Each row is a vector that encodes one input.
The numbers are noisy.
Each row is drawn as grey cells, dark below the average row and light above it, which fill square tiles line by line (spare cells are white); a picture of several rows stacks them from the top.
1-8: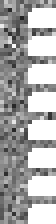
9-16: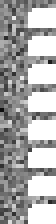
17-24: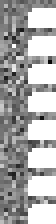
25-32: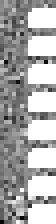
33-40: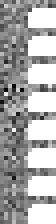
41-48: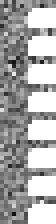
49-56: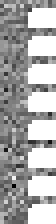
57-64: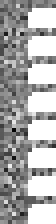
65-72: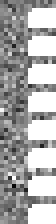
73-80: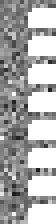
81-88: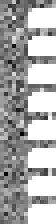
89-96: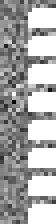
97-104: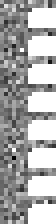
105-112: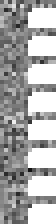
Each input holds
a point on a 5-point line, together with either a point on a 4-point line, or a point on a 5-point line.
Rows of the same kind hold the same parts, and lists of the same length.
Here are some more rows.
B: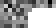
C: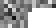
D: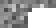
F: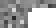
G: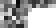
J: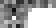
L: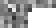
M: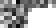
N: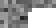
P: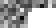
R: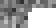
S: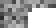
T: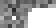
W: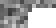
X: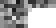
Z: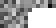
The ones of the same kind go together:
B, C, D, F, G, J, L, R, S, T, W, X, Z
M, N, P

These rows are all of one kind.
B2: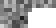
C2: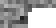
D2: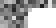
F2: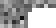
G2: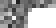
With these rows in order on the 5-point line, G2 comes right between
C2 and D2.
